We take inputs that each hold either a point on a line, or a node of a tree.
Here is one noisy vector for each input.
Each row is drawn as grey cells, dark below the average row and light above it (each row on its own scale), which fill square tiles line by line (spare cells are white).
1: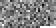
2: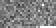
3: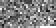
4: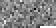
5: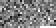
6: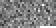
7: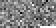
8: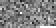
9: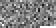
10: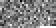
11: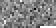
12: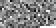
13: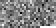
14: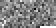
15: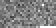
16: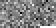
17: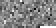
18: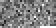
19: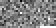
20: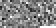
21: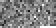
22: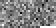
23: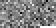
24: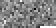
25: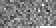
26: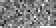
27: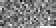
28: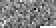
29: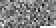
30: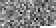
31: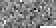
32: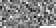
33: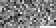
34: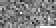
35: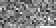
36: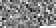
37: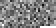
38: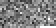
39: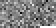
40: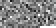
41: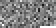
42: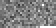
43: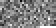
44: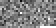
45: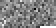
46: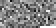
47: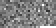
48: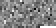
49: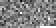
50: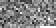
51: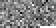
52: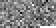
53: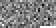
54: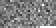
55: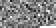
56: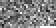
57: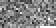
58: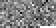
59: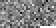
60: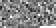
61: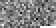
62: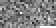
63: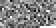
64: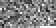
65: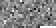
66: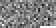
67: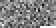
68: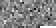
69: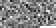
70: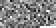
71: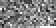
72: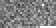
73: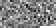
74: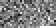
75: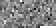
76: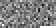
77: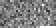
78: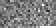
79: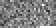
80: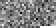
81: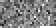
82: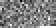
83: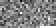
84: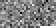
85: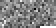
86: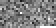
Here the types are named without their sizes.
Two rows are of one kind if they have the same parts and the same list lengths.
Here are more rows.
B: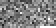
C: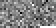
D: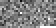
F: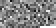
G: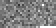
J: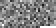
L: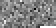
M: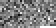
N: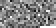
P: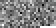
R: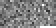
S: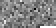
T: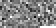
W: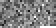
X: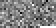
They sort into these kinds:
B, D, G, M, R, W
C, F, J, L, N, P, S, T, X

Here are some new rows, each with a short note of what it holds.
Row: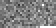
a point on a line
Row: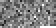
a point on a line
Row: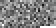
a node of a tree
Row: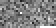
a point on a line
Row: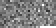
a point on a line
